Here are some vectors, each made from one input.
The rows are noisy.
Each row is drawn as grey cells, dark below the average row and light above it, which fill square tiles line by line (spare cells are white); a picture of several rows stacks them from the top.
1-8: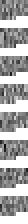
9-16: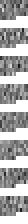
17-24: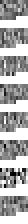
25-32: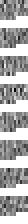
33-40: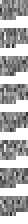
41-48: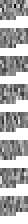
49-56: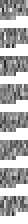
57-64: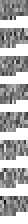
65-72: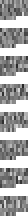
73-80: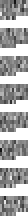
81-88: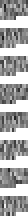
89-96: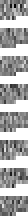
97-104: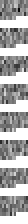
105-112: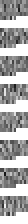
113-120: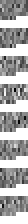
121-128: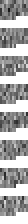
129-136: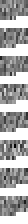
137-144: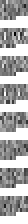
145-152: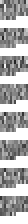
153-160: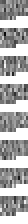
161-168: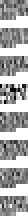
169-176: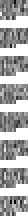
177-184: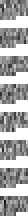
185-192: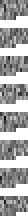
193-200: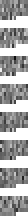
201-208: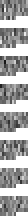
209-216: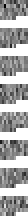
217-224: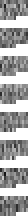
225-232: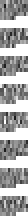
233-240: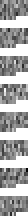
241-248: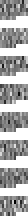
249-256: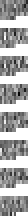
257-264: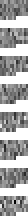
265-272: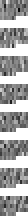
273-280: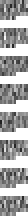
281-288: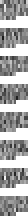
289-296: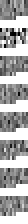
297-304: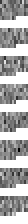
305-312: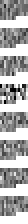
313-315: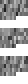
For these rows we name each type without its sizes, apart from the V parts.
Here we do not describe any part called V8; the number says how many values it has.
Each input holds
a list of items, each a label and a value of V8.
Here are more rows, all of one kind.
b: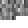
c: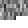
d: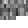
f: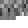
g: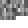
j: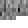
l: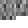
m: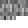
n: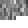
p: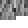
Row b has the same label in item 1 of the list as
g and p.
